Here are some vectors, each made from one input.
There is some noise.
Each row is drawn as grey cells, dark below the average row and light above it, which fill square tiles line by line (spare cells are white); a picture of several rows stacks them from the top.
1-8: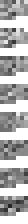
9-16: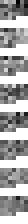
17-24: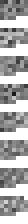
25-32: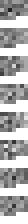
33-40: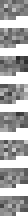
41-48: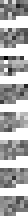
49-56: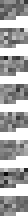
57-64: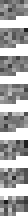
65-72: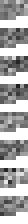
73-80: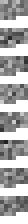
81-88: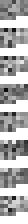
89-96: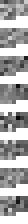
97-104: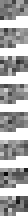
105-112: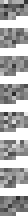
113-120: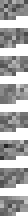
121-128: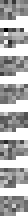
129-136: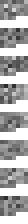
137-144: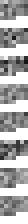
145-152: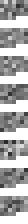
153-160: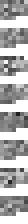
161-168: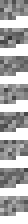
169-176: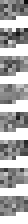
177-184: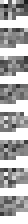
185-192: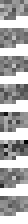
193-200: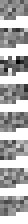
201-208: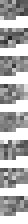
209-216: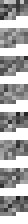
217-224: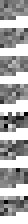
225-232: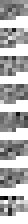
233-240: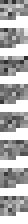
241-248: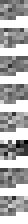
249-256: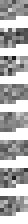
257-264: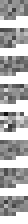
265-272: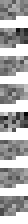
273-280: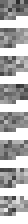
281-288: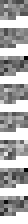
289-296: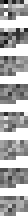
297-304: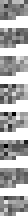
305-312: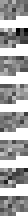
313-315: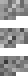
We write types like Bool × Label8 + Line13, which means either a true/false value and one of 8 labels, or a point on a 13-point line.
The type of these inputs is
Bool × Bool × Bool × Bool × Bool.
